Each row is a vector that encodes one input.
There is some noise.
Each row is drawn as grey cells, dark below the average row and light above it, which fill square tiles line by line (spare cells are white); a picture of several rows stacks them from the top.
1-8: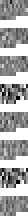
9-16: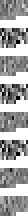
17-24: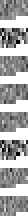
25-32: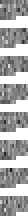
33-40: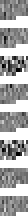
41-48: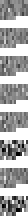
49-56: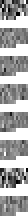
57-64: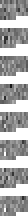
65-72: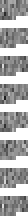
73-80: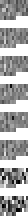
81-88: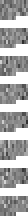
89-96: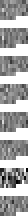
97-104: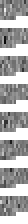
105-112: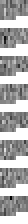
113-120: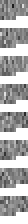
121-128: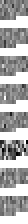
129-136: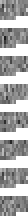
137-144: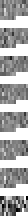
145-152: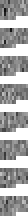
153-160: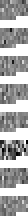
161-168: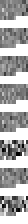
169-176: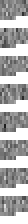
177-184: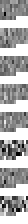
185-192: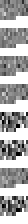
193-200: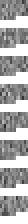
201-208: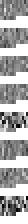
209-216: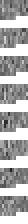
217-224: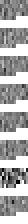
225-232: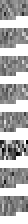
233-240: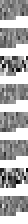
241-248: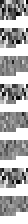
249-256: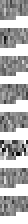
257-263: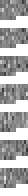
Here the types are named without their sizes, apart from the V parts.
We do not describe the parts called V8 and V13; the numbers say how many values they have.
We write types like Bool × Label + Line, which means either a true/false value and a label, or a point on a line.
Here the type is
(Circle + V8) × V13 + Label.
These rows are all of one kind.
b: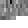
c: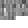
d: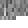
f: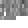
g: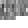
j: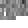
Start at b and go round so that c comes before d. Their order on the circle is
b, f, g, c, j, d.
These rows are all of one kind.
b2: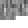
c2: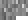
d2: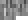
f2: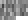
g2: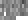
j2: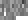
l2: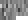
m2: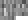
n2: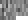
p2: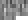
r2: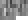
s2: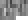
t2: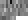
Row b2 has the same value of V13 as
d2, p2, r2 and s2.
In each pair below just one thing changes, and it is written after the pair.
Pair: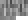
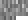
the value of V13
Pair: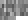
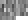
the place on the circle
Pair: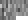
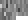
the place on the circle
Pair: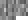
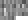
the value of V13
